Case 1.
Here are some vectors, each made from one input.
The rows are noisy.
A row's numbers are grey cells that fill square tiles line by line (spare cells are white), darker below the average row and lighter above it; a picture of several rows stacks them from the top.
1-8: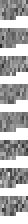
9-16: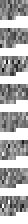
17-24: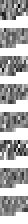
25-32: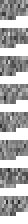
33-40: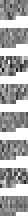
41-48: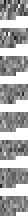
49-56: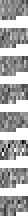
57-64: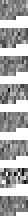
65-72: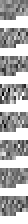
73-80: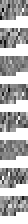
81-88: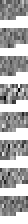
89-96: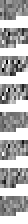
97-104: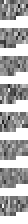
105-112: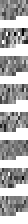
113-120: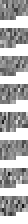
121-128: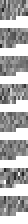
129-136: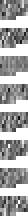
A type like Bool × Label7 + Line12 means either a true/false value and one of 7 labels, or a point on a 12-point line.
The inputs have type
(Bool × Bool × Bool + Unit) × Label8.
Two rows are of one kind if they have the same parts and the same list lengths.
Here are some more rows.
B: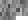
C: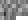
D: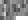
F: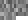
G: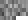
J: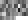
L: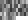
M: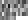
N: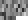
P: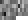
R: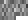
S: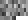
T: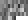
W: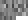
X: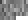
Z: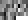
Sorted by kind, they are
B, C, D, G, J, M, N, S, T, W, Z
F, L, P, R, X

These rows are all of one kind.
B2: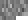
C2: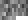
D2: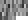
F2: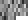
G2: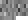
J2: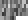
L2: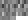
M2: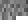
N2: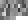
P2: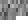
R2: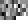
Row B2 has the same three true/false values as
D2, F2 and R2.
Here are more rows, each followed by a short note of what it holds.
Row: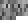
one of 8 labels
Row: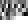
one of 8 labels
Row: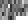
one of 8 labels
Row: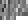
one of 8 labels
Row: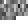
one of 8 labels
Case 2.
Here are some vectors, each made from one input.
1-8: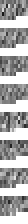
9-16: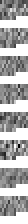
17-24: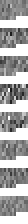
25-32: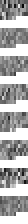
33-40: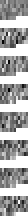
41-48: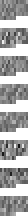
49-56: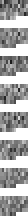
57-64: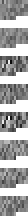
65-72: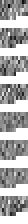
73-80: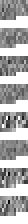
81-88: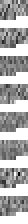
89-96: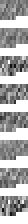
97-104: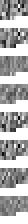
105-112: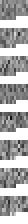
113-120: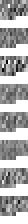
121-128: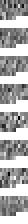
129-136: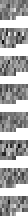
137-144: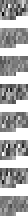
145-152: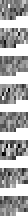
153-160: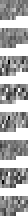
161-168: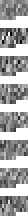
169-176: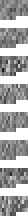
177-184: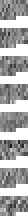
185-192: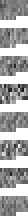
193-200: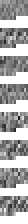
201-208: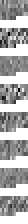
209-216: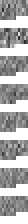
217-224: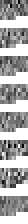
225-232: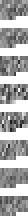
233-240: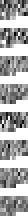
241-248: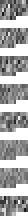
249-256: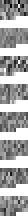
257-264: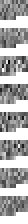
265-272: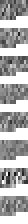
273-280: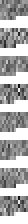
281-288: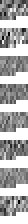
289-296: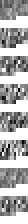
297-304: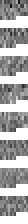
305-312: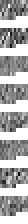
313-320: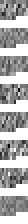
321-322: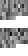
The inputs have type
Bool × Bool × Bool + Label8.
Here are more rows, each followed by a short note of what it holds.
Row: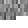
one of 8 labels
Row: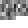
one of 8 labels
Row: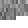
one of 8 labels
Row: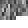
three true/false values
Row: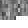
three true/false values
